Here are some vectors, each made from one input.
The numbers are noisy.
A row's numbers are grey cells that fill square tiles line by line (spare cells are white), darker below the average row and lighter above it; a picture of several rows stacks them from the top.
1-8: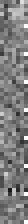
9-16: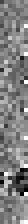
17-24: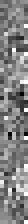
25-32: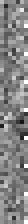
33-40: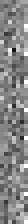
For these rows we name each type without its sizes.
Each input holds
a point on a circle and a point on a line.
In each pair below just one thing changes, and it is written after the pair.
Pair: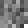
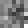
the place on the line
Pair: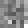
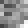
the place on the circle
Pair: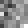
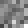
the place on the line
